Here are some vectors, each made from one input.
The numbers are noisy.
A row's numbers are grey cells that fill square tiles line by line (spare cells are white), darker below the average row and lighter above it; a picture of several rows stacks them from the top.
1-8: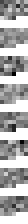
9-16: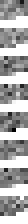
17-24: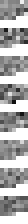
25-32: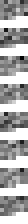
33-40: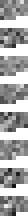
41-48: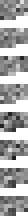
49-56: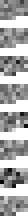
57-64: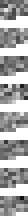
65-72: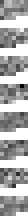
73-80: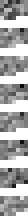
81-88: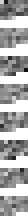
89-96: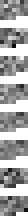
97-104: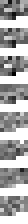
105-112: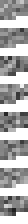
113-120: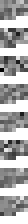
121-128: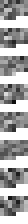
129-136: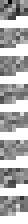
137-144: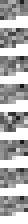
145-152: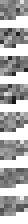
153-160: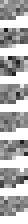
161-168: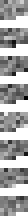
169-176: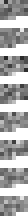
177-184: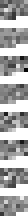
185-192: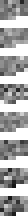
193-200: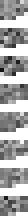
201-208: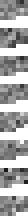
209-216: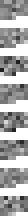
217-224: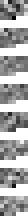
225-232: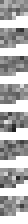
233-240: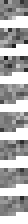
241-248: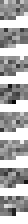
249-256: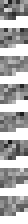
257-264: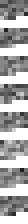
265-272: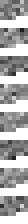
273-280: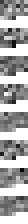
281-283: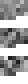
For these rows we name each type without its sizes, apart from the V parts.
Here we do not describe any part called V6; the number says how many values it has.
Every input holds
either a point on a line, or a list of items, each a label and a value of V6.
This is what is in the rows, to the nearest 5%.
About 25% of them hold a point on a line. The rest are lists of items, each a label and a value of V6.
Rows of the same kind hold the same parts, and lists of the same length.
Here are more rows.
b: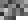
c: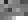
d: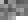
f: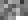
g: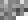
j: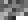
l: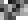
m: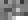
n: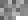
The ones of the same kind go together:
b, j
c, d, f, m
g, n
l

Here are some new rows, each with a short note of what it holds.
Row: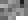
a list of one item
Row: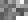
a list of two items
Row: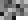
a point on a line
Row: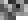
the empty list
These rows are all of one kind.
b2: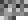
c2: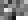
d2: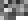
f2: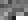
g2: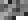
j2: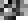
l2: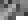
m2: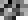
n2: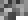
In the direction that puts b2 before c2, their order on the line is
b2, m2, j2, c2, d2, n2, f2, g2, l2.
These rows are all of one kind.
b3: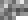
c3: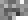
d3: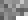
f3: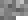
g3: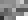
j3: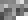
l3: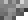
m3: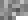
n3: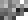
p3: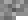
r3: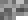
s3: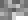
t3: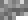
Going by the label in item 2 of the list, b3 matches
m3 and t3.
